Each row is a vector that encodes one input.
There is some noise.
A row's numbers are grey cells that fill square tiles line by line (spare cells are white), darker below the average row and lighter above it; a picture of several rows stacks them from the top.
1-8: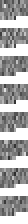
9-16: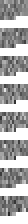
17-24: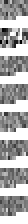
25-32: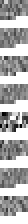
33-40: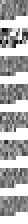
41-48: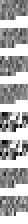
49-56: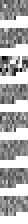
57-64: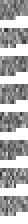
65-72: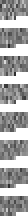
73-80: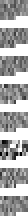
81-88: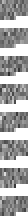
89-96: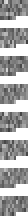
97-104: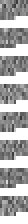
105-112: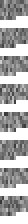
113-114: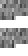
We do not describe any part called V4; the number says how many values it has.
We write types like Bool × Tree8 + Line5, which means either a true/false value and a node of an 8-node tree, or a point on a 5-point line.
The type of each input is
List2(Bool × V4).
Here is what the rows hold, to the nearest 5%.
All of them are lists of up to two items, each a true/false value and a value of V4: about 5% are empty, 35% hold one and 60% two.
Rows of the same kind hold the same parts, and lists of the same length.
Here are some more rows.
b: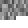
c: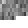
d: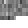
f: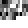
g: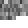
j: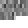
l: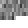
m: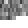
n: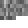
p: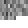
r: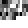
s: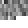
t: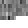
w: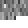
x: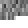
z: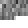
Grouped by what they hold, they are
b, p, s, w
c, d, g, j, l, m, n, t, x, z
f, r

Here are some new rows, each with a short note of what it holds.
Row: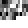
the empty list
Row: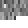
a list of one item
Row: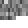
a list of two items
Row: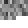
a list of one item
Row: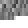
a list of two items
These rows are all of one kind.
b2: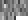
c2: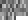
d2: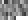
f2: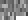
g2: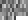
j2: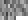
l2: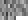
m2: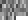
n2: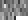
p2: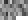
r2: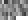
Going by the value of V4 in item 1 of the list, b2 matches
d2, n2 and r2.
